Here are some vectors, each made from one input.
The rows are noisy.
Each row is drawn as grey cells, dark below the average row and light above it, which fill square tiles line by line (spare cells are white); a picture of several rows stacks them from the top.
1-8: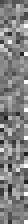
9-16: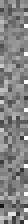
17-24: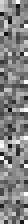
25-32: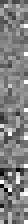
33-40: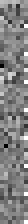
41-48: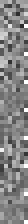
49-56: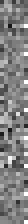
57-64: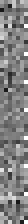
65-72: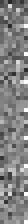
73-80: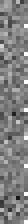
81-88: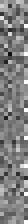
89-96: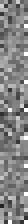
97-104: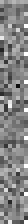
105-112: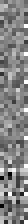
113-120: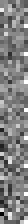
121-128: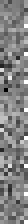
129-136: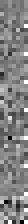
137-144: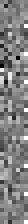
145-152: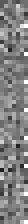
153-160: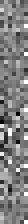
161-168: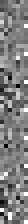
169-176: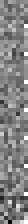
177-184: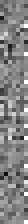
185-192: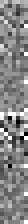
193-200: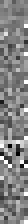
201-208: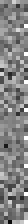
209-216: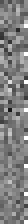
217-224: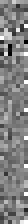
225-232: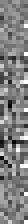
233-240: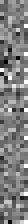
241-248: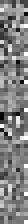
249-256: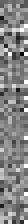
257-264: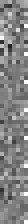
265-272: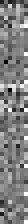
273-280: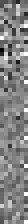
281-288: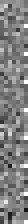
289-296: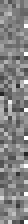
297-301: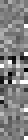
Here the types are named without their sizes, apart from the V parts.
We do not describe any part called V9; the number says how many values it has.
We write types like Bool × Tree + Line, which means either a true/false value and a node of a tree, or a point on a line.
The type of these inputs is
(Bool × Bool × Bool × Bool + Label) × (Tree + V9).
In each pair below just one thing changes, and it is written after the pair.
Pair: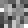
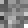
one of the four true/false values
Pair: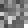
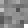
the node of the tree
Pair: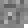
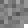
one of the four true/false values
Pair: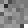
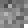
the node of the tree
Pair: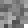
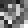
the node of the tree
